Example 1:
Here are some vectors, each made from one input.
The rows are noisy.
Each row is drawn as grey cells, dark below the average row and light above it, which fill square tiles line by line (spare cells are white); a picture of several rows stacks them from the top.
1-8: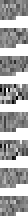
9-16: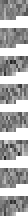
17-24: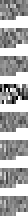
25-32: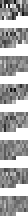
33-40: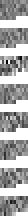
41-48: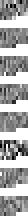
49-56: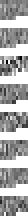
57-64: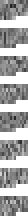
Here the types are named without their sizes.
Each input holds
either a point on a line, or a node of a tree.
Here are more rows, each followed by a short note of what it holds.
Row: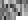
a node of a tree
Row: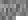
a point on a line
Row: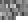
a point on a line
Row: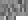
a node of a tree
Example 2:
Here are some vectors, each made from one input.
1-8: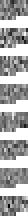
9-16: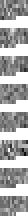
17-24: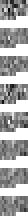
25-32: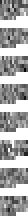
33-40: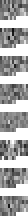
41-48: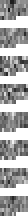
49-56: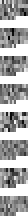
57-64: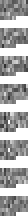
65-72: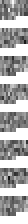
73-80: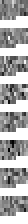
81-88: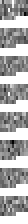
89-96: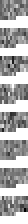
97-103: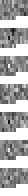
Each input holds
either a point on a 4-point line, or a point on a 5-point line.
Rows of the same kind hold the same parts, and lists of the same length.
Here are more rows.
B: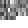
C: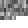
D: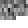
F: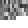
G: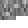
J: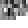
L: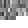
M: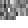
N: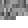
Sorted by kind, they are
B, D, J, L, M, N
C, F, G

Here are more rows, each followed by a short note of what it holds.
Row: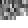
a point on a 5-point line
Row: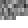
a point on a 4-point line
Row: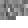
a point on a 4-point line
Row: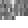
a point on a 4-point line
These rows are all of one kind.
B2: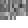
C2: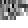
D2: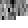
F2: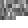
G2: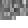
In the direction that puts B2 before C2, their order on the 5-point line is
G2, B2, C2, D2, F2.
